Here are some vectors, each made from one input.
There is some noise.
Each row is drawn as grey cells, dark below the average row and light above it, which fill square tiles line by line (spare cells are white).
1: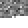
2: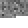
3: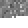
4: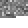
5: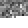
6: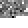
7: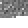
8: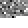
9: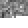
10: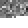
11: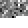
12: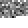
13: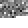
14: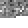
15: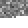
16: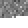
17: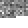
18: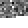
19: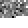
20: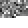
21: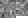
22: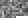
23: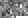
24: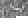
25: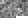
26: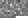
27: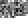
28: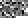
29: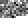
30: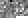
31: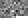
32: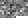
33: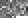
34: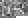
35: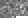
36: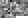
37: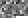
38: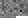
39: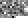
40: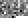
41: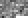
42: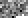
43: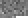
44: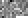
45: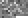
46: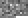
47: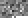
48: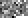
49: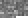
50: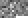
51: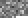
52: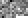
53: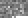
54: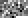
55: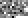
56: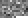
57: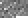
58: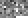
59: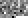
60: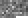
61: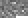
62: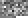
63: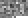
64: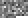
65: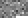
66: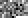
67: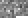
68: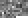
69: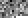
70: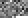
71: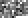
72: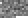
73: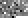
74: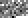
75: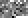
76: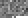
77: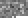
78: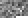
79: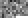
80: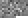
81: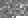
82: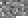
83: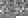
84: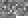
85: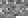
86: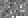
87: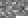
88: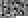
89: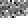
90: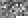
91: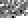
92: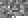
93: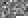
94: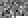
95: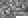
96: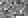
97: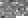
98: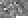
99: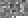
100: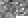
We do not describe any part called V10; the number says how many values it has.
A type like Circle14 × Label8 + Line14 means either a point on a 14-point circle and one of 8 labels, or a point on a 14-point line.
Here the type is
(Bool × Bool × Bool + Unit) × V10 + Line3 × Line6.
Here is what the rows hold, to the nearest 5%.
About 25% of them hold a point on a 3-point line and a point on a 6-point line. The rest hold a value of V10, together with either a fixed value, or three true/false values.
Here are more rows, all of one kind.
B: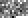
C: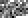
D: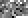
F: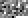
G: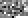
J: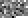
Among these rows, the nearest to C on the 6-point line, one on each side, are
B and D.
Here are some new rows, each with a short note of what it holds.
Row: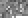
a value of V10
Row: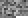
three true/false values and a value of V10
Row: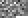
three true/false values and a value of V10
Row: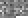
three true/false values and a value of V10
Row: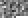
three true/false values and a value of V10
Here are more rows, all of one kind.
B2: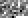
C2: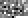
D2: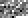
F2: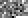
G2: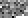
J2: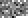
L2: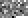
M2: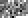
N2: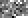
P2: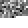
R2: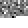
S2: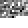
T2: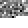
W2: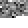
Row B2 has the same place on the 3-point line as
G2, M2, R2 and W2.
